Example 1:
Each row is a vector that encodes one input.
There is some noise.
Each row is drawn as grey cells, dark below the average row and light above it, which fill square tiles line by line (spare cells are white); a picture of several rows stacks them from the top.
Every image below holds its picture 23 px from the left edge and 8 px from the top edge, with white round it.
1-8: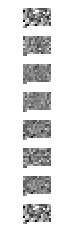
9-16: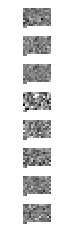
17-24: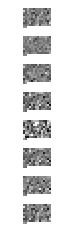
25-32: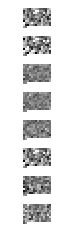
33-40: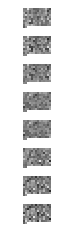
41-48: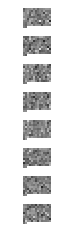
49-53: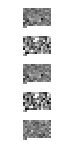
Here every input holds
either a fixed value, or a node of an 8-node tree.
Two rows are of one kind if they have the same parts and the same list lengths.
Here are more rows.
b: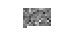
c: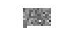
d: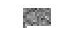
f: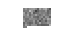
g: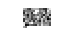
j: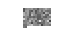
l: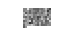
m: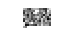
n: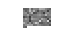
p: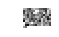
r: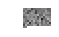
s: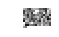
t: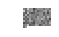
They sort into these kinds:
b, c, d, f, j, l, n, r, t
g, m, p, s

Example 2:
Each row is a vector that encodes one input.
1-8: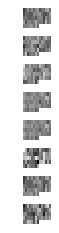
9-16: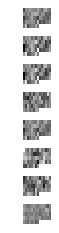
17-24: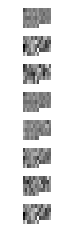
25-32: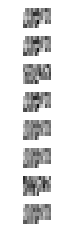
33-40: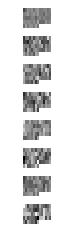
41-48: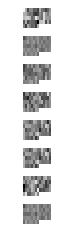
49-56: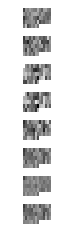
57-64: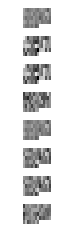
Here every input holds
a node of an 11-node tree.
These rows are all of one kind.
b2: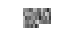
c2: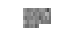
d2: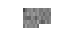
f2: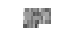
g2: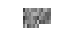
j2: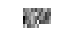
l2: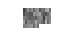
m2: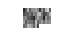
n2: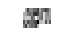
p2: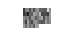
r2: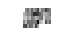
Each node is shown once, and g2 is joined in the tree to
d2 and j2.
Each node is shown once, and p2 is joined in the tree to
l2.
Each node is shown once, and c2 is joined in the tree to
b2, d2 and f2.
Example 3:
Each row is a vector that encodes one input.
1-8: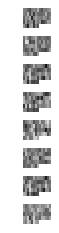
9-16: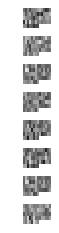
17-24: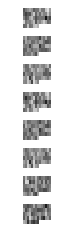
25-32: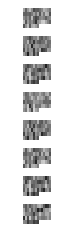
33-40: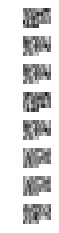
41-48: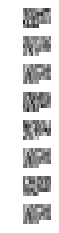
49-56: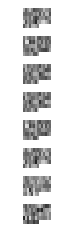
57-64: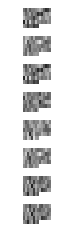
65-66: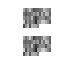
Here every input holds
a point on a 9-point line.
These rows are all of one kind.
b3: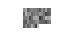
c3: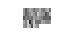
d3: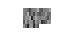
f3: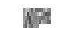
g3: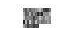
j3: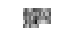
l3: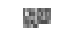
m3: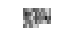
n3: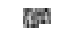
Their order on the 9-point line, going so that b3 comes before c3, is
g3, n3, d3, l3, b3, f3, c3, m3, j3.
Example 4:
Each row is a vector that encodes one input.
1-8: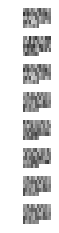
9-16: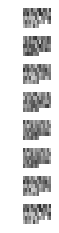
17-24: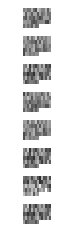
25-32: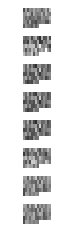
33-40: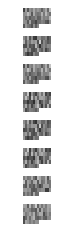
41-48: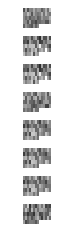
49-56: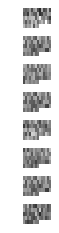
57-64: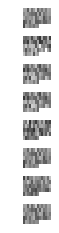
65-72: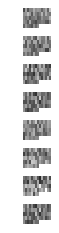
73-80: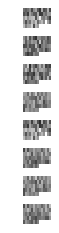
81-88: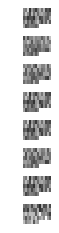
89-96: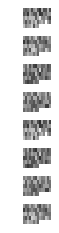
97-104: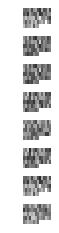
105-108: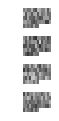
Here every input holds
a point on a 7-point line.
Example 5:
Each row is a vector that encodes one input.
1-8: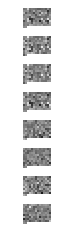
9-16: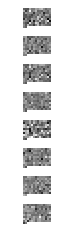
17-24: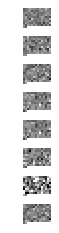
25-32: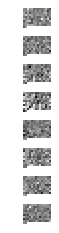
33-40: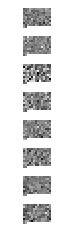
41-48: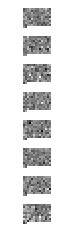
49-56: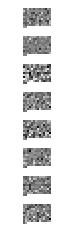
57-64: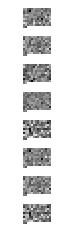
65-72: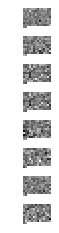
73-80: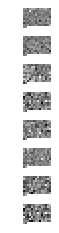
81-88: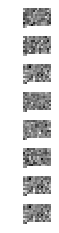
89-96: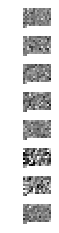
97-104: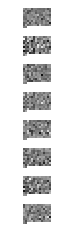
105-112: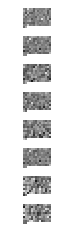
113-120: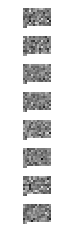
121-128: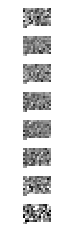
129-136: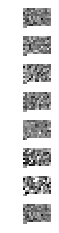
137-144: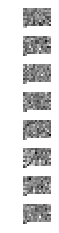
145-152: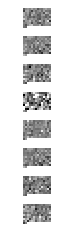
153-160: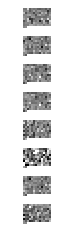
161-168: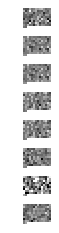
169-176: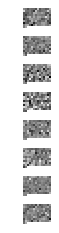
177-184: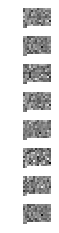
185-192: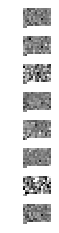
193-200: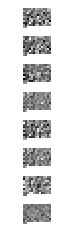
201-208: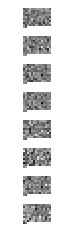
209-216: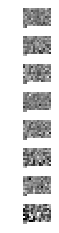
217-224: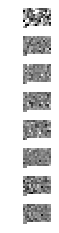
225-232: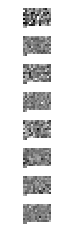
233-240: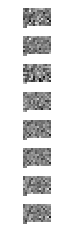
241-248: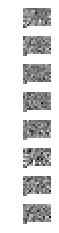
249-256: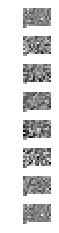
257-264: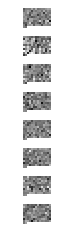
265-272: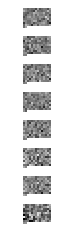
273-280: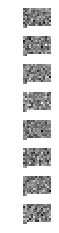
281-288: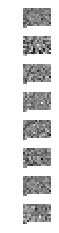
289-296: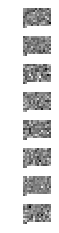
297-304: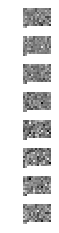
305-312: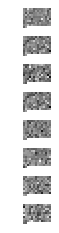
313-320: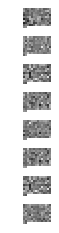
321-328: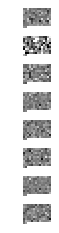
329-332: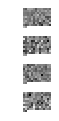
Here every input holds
either a fixed value, or a node of a 12-node tree.
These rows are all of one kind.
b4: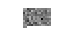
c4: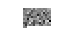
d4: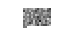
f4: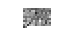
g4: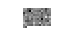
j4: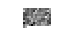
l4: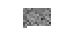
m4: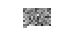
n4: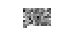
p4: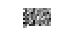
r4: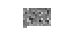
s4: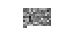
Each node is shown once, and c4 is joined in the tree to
n4.
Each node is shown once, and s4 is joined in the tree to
n4.
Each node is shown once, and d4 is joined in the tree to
l4, n4 and p4.
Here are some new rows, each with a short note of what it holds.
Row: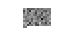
a node of a 12-node tree
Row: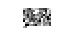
a fixed value
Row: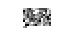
a fixed value
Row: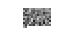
a node of a 12-node tree
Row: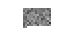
a node of a 12-node tree
